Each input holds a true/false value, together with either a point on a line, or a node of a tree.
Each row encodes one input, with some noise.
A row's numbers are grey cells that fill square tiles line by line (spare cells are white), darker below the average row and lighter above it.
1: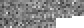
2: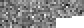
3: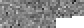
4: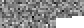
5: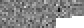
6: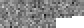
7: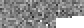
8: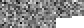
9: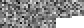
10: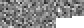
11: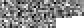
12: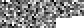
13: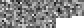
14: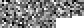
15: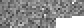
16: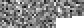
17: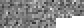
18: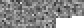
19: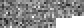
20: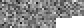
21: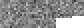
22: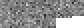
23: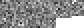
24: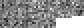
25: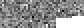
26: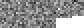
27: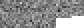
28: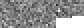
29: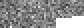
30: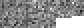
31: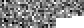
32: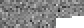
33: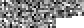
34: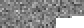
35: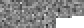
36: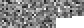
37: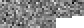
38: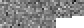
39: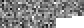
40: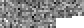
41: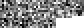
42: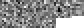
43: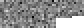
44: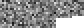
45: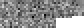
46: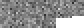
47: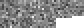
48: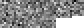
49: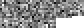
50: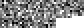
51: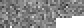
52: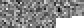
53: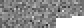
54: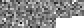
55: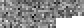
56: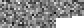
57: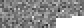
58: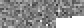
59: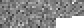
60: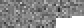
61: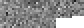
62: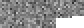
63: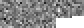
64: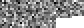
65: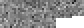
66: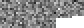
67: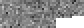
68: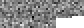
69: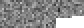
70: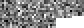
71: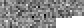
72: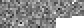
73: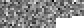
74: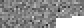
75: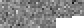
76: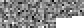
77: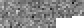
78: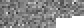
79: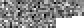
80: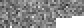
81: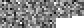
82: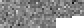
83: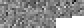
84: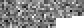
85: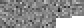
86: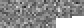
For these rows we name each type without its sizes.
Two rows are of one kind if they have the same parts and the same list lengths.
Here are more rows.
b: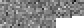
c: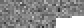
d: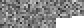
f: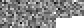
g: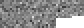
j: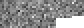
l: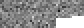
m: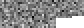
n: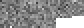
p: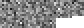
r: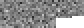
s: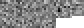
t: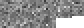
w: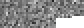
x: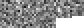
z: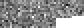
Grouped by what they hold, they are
b, c, g, l, p, s
d, f, j, m, n, r, t, w, x, z

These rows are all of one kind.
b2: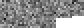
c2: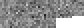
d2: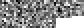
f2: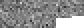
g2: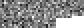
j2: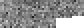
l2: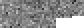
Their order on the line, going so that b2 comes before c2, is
g2, j2, l2, b2, d2, c2, f2.
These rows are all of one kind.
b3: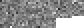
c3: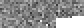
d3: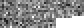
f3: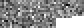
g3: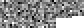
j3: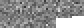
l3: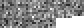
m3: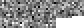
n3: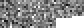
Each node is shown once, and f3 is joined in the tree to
n3.
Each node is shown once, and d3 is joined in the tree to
b3 and l3.
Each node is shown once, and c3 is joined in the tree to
n3.
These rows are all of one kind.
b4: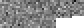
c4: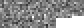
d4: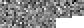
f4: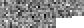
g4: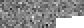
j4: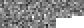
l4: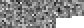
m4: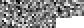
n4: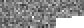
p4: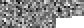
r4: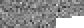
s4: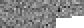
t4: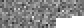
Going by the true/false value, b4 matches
d4 and f4.
